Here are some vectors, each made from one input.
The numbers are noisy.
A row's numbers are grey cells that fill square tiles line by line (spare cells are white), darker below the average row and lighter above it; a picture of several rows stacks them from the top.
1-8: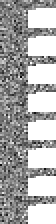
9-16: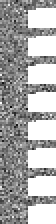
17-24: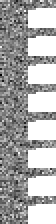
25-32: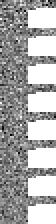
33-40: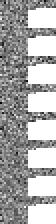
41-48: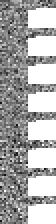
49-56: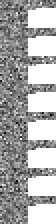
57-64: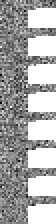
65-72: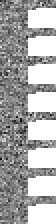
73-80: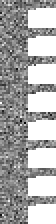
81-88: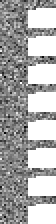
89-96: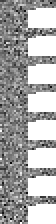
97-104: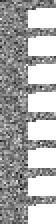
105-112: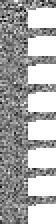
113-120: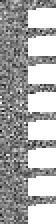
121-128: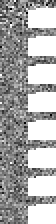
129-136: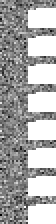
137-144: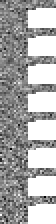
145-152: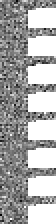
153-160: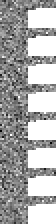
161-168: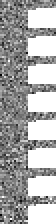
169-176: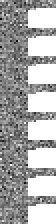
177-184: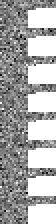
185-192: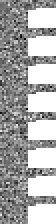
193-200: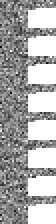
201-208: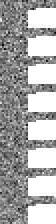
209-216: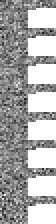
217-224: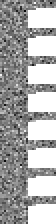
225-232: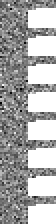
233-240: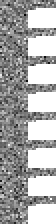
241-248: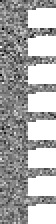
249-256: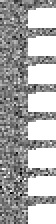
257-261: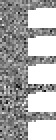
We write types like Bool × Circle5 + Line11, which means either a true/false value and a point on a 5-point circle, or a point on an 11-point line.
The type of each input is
Bool × (Circle10 + Unit) + Circle17.
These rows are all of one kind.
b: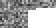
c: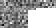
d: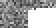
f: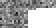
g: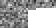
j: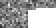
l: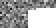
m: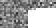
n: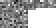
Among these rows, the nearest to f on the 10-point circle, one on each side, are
d and m.
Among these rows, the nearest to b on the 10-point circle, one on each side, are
g and j.
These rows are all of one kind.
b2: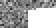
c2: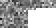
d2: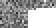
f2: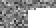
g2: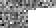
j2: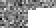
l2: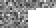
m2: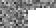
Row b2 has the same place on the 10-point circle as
g2 and l2.
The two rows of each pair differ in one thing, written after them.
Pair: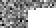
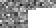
the true/false value
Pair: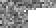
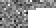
the place on the 10-point circle
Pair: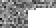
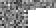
the place on the 10-point circle
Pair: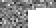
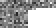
the place on the 10-point circle
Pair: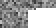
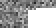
the true/false value
